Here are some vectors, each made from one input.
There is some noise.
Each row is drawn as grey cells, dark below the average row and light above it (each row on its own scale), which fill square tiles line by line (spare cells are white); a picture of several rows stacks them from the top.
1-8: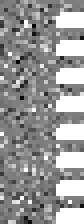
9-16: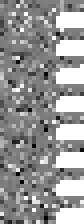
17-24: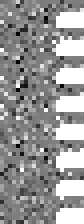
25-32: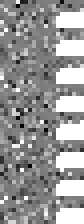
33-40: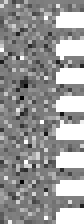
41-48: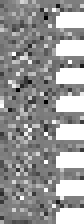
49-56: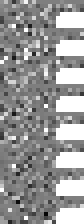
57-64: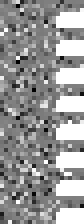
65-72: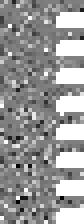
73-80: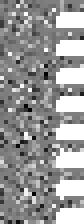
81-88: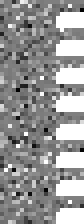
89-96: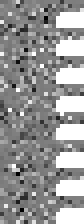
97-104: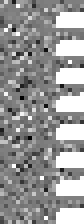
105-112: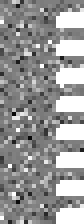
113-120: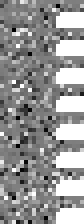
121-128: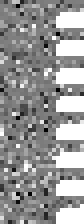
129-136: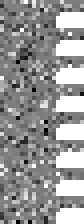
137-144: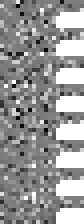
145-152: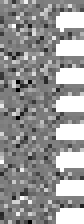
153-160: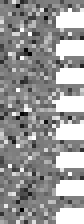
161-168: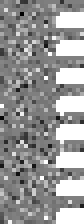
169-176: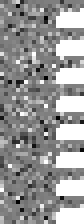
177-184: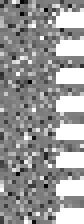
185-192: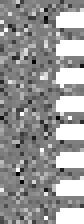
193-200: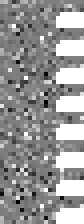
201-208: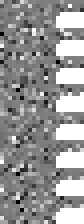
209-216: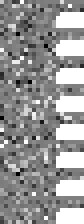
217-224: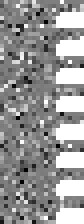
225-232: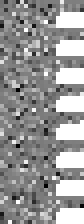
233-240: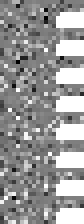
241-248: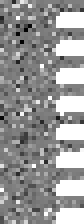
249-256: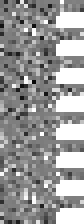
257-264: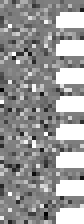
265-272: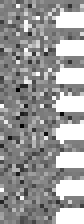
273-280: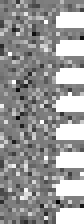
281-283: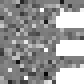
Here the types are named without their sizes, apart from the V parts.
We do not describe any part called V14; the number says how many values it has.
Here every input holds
a point on a line, together with either four true/false values, or a value of V14.
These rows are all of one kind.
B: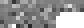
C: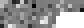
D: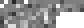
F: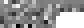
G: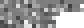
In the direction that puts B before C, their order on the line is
G, F, D, B, C.
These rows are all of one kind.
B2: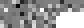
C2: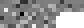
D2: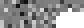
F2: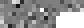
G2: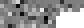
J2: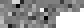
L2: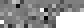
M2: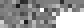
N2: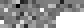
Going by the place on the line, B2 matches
F2, L2 and N2.
